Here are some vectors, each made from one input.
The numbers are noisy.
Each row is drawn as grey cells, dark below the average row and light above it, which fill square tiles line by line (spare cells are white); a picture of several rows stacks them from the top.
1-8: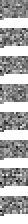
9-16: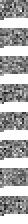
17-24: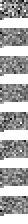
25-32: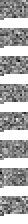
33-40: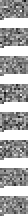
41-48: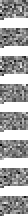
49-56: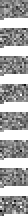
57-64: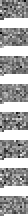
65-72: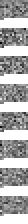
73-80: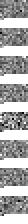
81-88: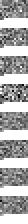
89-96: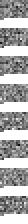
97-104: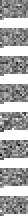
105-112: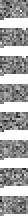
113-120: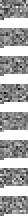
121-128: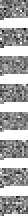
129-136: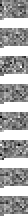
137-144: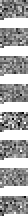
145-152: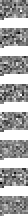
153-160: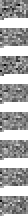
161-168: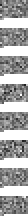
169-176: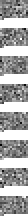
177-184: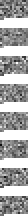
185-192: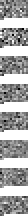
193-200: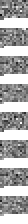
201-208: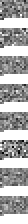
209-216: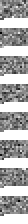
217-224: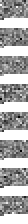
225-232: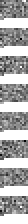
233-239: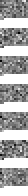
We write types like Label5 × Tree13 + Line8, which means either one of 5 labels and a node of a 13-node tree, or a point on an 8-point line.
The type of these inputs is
List2(Line11).
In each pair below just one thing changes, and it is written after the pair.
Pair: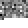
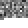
the place on the 11-point line in item 1 of the list
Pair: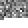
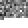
the place on the 11-point line in item 2 of the list
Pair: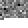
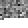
the place on the 11-point line in item 2 of the list
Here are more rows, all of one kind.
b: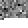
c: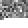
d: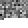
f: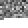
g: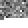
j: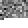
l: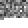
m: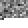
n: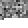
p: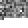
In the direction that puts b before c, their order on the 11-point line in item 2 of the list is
g, j, f, m, n, d, l, p, b, c.
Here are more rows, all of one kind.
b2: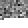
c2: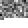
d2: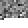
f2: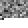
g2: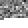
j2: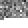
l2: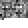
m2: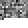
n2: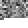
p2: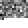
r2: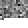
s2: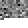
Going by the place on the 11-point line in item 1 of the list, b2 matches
d2, m2, r2 and s2.
